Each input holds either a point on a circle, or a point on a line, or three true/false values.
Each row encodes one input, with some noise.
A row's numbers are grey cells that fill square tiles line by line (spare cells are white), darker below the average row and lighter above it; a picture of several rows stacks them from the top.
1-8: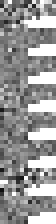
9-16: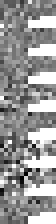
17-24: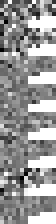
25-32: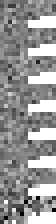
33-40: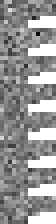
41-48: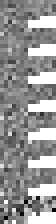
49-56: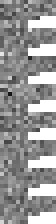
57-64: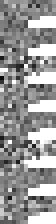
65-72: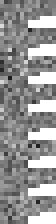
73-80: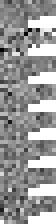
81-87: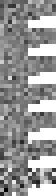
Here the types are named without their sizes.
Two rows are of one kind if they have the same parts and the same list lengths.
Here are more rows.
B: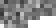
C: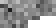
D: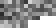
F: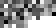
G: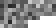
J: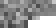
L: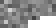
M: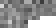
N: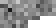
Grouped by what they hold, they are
B, G, L, M
C, D, J, N
F

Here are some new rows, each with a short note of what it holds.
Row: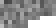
three true/false values
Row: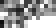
a point on a circle
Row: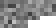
three true/false values
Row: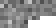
three true/false values
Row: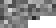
three true/false values
